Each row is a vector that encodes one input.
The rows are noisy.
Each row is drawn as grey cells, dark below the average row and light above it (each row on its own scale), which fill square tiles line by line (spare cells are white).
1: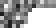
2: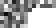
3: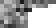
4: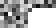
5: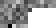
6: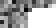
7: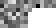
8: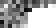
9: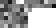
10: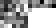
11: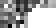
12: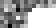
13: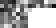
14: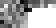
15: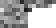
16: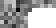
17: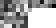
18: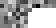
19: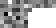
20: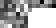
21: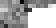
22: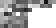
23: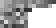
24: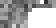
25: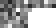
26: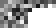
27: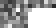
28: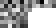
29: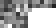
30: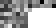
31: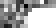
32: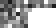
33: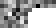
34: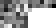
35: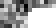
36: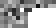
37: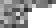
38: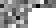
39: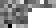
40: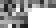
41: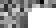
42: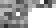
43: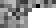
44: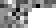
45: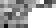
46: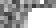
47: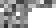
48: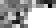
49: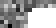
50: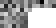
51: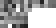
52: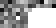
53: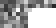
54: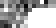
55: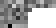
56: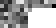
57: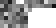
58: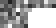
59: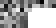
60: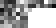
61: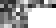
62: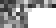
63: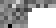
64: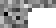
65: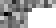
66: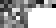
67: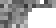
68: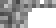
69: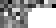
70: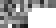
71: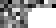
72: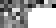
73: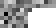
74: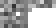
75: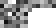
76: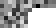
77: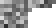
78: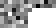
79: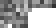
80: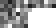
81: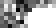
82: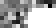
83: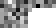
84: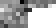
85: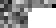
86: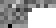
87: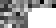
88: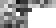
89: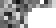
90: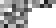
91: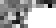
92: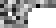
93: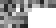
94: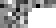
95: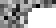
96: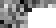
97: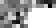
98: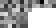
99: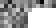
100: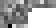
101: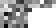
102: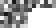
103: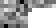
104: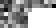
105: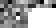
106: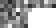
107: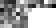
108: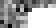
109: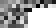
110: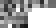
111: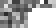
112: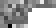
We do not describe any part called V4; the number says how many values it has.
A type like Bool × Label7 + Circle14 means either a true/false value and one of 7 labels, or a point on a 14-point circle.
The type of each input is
List2(Bool × Line5 × V4).
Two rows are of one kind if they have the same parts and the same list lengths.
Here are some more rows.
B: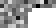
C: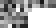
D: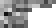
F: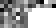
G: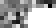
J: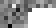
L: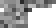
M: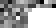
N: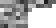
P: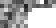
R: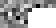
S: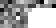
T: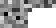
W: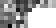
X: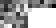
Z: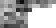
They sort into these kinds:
B, D, J, L, N, P, R, T, W, Z
C, F, M, S, X
G

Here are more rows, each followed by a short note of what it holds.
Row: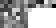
a list of one item
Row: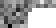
a list of two items
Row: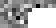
a list of two items
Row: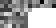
a list of one item
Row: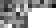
a list of one item
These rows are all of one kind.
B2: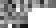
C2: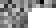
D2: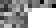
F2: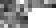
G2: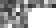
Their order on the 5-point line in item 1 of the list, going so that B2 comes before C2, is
B2, G2, D2, F2, C2.
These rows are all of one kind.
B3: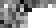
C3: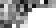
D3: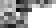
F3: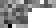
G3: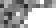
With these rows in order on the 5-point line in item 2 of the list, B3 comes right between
D3 and F3.
